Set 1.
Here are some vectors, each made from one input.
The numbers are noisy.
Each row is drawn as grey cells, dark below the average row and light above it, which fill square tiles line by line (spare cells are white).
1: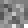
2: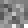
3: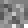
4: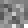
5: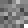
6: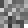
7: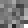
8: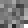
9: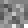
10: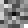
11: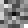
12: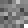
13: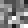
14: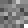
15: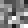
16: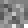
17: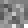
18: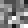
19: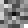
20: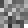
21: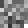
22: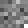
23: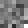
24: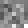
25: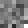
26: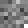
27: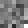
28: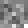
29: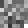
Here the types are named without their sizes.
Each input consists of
a point on a line.
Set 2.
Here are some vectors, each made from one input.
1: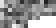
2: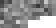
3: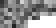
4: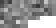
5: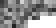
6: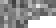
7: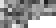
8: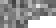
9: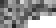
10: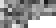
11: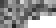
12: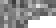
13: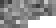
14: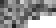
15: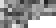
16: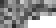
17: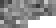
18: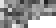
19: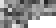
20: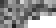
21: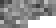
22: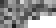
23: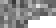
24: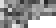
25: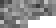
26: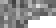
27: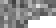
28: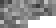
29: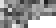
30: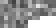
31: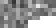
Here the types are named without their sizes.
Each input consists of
a point on a line.
